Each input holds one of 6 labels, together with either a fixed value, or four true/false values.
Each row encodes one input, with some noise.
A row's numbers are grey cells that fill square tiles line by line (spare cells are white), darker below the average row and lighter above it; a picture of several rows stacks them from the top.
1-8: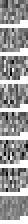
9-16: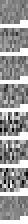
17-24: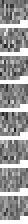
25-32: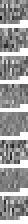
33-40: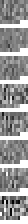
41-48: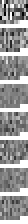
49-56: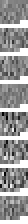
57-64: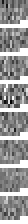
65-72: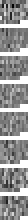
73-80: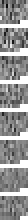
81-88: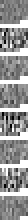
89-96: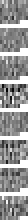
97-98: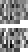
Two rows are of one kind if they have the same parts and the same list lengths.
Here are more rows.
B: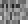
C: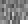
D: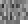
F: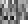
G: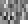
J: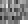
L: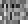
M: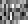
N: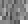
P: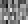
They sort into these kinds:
B, D, F, J, L, M, N, P
C, G

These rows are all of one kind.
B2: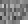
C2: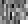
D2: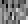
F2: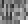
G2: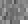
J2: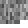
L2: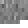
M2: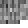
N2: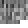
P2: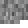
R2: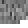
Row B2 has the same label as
C2, D2 and R2.
